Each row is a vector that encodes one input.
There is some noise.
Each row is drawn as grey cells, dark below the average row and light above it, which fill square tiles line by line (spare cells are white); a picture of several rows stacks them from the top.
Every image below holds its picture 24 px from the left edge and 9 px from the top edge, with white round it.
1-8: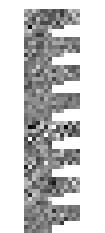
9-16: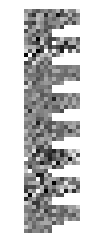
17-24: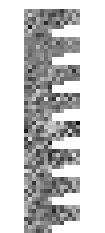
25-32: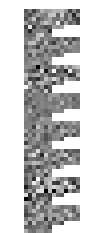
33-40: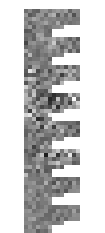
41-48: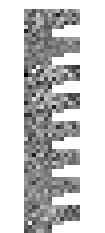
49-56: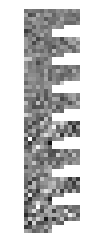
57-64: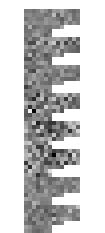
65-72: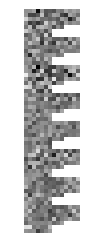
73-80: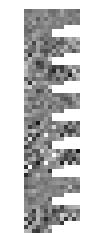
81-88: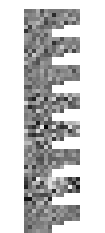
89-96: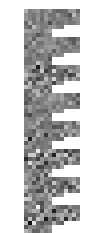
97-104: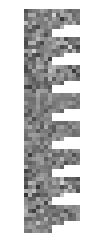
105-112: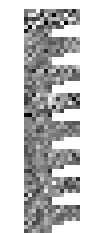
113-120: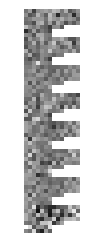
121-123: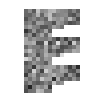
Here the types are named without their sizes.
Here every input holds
a point on each of two circles, together with either a point on a circle, or a point on a line.
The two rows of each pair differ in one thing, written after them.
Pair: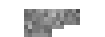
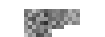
the place on one of the two circles
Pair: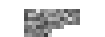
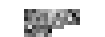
the place on the line
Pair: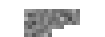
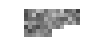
the place on one of the two circles
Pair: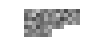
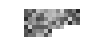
the place on the line
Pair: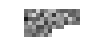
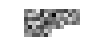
the place on one of the two circles
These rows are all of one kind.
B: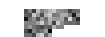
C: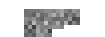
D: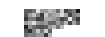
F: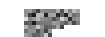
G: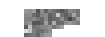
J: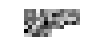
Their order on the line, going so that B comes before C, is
J, D, F, G, B, C.
